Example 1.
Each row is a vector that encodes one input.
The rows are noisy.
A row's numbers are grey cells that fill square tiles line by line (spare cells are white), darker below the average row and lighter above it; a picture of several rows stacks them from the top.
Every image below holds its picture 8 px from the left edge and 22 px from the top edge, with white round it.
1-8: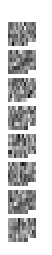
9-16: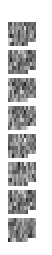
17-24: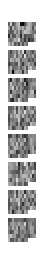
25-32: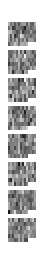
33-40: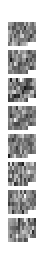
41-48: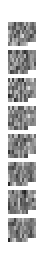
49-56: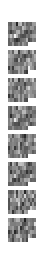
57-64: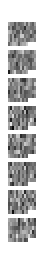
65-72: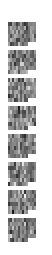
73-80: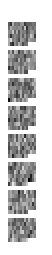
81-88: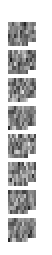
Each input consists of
a point on an 8-point circle.
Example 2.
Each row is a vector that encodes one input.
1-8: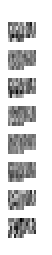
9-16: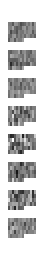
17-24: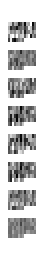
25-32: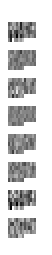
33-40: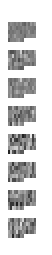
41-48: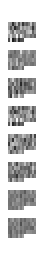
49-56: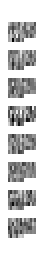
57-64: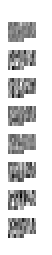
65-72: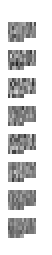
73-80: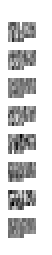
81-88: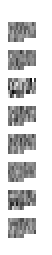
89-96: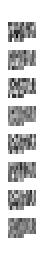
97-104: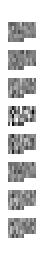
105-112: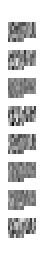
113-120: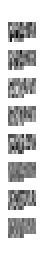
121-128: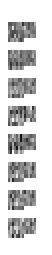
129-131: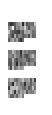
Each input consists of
a point on a 20-point circle.
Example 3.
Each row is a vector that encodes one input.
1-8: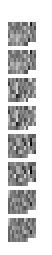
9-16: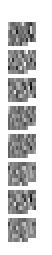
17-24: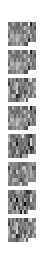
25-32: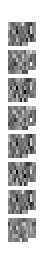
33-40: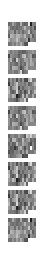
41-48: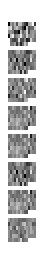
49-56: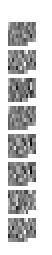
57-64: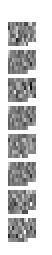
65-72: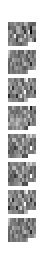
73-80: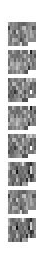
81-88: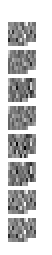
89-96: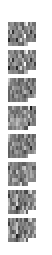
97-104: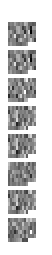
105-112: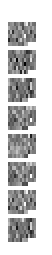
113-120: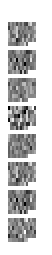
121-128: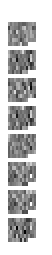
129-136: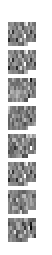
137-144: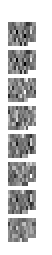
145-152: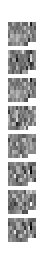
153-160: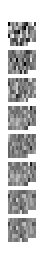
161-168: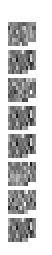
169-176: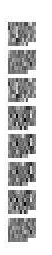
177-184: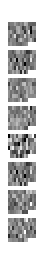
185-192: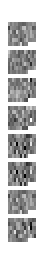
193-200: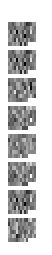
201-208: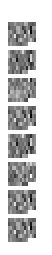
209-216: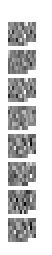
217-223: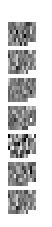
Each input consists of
either a fixed value, or a node of a 9-node tree.
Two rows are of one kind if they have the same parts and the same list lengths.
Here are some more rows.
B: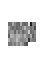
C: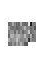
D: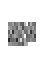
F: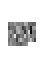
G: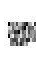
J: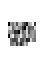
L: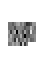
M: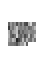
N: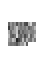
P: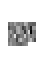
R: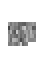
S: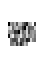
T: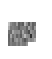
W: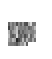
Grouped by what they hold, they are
B, C, D, F, L, M, N, P, R, T, W
G, J, S

